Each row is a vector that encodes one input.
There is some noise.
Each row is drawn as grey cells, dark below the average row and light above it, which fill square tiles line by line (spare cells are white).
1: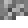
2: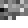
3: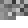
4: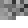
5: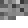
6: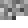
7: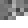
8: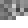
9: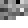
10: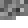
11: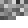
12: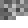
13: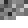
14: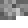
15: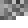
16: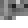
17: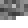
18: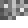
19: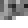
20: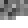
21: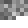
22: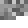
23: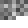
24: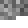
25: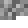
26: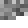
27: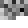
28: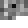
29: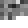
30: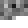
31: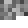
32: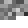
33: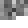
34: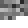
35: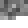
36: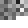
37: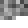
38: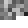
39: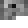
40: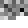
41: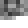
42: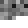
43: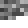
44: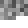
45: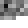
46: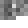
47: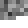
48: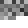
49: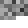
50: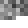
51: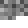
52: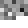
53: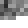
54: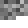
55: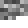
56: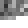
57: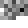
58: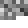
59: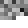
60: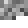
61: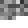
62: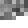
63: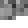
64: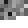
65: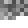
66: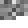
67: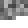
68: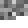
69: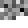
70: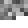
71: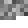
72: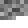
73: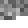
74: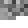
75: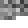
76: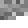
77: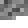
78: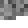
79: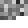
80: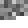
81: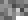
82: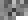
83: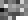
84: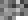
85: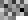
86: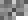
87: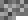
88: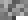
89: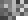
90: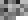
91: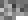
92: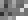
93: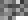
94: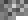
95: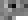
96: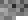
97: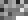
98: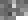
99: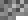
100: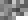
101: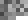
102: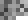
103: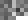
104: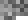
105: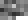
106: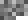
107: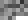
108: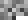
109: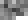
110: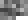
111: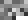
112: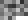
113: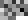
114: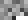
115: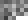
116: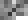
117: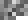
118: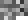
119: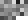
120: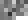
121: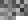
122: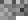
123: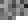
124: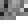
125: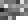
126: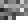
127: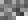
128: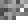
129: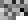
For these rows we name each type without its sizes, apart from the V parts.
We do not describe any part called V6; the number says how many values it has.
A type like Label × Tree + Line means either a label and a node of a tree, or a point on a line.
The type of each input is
(Bool × Bool × Bool + V6) × Line.
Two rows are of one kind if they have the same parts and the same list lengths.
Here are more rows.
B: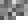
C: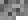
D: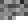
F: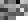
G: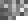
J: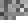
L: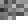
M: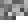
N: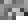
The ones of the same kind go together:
B, C, F, G, J, L
D, M, N

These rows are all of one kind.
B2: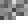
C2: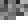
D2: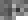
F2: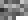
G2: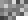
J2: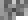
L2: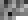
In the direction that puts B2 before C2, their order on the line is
B2, L2, J2, D2, C2, F2, G2.
